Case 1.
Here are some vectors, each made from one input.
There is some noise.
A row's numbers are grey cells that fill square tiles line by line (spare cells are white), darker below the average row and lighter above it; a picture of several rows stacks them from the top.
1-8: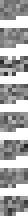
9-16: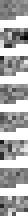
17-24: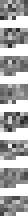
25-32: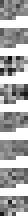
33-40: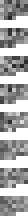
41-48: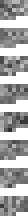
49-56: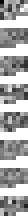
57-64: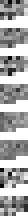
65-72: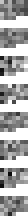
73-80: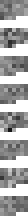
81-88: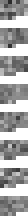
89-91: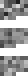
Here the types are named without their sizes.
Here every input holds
a point on a line and a true/false value.
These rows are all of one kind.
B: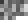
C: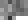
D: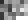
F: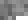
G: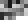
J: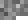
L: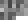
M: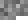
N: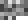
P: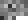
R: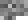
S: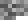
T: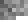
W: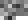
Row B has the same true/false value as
C, L, P and W.
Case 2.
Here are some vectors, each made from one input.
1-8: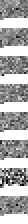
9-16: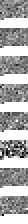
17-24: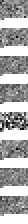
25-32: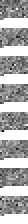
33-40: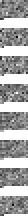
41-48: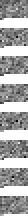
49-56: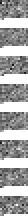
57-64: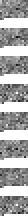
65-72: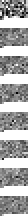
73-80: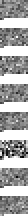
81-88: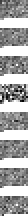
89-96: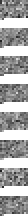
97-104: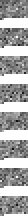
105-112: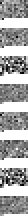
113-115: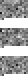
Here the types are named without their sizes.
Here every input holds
a list of points on a line.
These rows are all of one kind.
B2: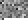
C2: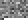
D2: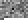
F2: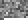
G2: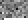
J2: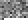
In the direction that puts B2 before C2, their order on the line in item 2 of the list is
G2, B2, D2, C2, F2, J2.
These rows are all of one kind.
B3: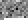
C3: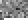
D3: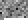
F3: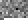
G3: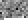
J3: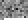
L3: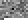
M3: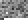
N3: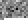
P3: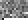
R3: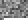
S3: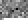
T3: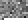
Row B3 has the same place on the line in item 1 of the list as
D3, G3, J3 and N3.
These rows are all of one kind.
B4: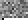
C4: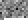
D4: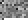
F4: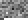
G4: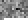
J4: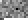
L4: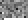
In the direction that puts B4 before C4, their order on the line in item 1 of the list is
B4, F4, J4, G4, C4, L4, D4.
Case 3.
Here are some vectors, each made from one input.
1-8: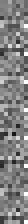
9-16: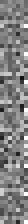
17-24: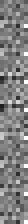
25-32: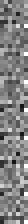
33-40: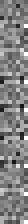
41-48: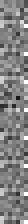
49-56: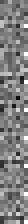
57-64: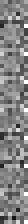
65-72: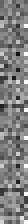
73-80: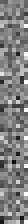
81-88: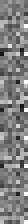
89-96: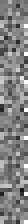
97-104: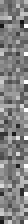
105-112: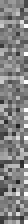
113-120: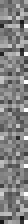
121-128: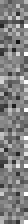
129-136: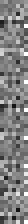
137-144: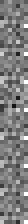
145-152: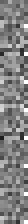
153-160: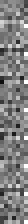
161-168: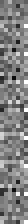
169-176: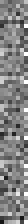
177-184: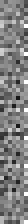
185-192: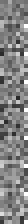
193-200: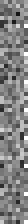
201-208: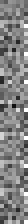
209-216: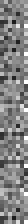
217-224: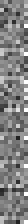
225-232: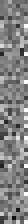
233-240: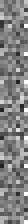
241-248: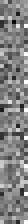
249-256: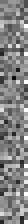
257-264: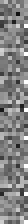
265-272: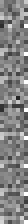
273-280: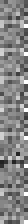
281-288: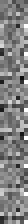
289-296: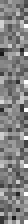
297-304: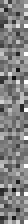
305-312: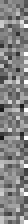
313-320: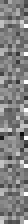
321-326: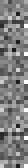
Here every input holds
either a point on a 9-point line, or a point on a 13-point line.
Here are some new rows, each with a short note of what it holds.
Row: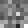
a point on a 9-point line
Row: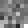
a point on a 9-point line
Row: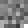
a point on a 9-point line
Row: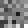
a point on a 13-point line
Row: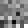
a point on a 13-point line
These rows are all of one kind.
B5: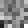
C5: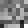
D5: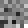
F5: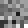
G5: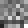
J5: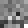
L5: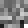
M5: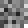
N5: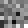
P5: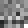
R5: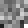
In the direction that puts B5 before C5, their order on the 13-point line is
B5, R5, L5, C5, G5, J5, P5, F5, N5, D5, M5.
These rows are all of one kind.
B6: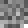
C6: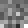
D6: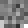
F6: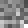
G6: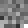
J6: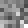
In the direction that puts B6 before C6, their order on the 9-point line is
J6, F6, B6, D6, G6, C6.
